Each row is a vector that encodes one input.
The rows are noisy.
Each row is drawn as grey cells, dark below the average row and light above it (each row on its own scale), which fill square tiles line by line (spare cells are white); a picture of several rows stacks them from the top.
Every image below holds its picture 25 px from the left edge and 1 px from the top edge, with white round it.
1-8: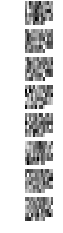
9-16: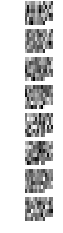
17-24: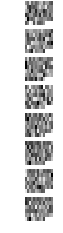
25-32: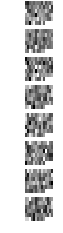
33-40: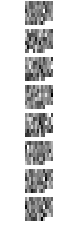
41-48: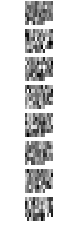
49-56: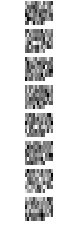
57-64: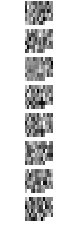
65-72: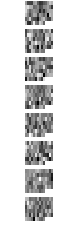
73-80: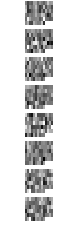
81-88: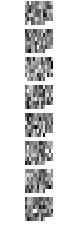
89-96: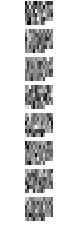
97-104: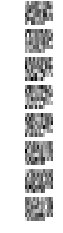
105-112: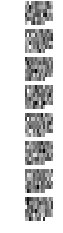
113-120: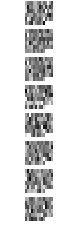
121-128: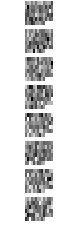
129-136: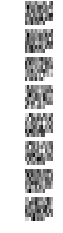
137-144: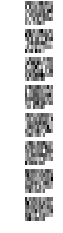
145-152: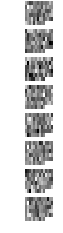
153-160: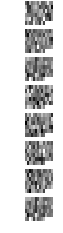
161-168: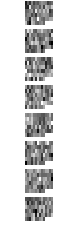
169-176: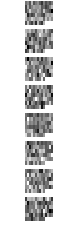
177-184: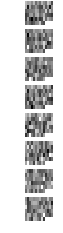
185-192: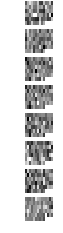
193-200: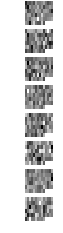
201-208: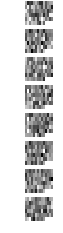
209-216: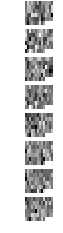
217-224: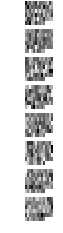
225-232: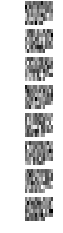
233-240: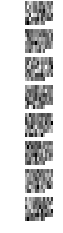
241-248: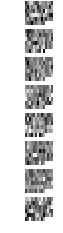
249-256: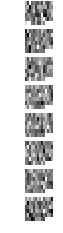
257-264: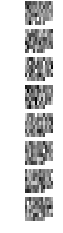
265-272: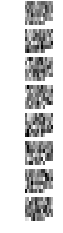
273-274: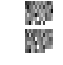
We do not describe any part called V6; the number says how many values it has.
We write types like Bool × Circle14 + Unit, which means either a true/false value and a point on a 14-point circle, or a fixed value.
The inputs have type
Label10 × (Label11 + Line7) × V6 + Line8.
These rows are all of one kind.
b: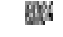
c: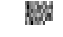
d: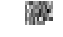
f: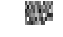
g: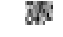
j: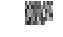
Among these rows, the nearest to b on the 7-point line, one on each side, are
d and g.
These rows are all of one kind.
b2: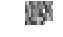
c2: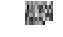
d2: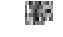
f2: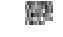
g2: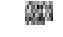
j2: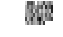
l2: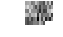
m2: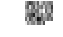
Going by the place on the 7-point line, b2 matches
f2 and l2.
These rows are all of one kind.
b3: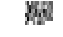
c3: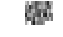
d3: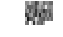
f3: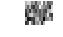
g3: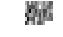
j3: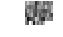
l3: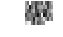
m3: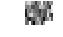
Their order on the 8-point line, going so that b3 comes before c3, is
j3, d3, b3, g3, f3, m3, c3, l3.
